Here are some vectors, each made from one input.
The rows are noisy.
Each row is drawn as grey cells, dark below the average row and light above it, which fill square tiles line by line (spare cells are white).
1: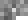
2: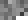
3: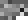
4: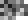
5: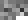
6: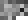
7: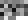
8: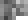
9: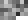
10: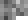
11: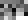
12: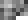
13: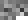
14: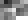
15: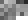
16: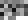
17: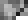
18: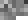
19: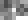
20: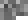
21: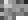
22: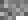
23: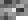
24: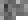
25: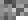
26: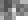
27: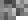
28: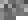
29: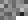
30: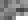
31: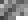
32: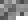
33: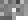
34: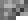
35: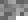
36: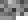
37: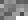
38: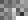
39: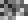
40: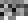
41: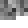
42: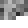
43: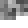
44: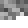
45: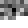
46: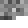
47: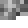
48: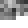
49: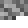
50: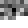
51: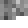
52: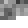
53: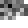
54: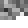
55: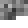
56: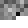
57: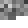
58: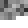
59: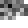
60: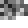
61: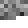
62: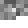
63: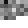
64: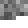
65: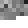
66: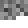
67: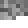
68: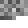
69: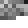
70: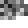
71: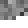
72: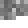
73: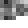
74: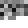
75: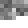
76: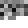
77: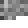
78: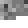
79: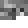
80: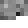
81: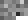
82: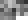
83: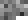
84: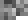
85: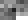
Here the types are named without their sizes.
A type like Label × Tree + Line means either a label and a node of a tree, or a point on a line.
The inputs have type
(Bool × Bool × Bool × Bool × Label + Unit) × Line.
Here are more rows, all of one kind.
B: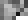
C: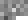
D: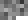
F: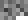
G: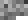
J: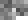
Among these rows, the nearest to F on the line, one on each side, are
B and D.
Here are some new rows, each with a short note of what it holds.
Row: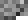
a label, a point on a line and four true/false values
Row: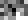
a point on a line
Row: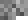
a label, a point on a line and four true/false values
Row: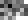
a point on a line
